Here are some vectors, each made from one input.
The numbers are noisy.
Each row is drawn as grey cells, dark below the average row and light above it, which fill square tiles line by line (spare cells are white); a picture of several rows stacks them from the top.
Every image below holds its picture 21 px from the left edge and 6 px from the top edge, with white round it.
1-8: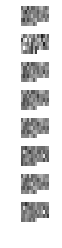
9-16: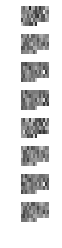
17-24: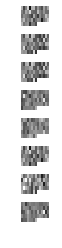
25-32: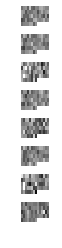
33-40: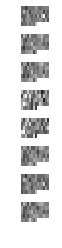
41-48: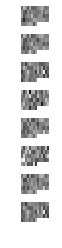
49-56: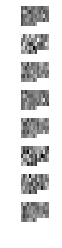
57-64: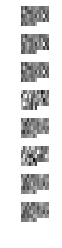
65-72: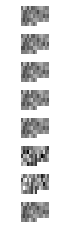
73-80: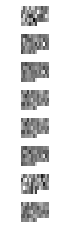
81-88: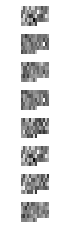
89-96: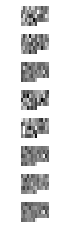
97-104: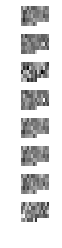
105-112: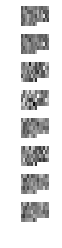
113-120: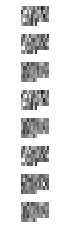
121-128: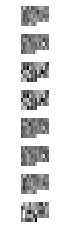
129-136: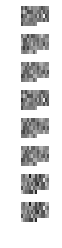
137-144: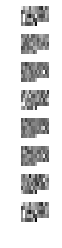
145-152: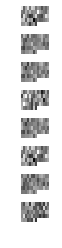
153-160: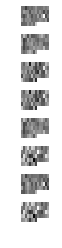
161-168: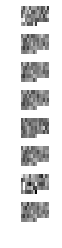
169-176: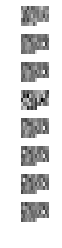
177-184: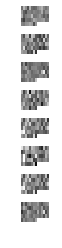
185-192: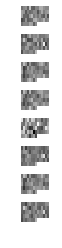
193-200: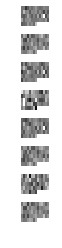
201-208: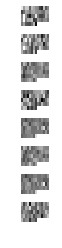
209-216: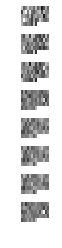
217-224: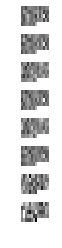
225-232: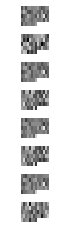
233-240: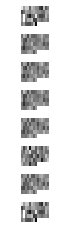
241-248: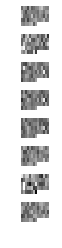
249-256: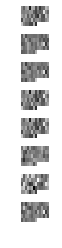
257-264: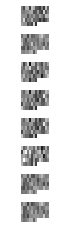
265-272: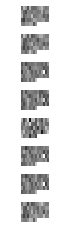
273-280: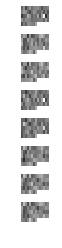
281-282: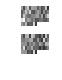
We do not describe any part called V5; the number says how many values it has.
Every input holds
either a point on a 7-point line, or a list of up to two items, each a point on a 4-point line and a value of V5.
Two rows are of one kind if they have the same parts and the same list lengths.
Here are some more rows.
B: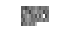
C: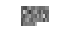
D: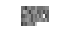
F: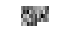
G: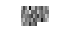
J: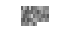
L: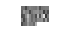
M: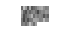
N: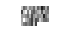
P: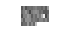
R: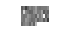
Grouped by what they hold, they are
B, C, D, L, P, R
F
G, N
J, M

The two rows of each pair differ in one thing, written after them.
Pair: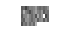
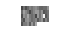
the value of V5 in item 2 of the list
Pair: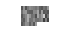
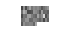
the value of V5 in item 1 of the list
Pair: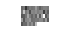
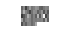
the value of V5 in item 1 of the list
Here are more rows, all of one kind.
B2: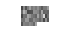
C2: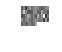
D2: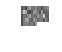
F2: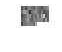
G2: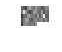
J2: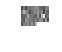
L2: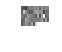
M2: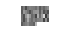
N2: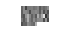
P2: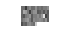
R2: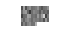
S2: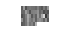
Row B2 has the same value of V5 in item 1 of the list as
C2 and R2.
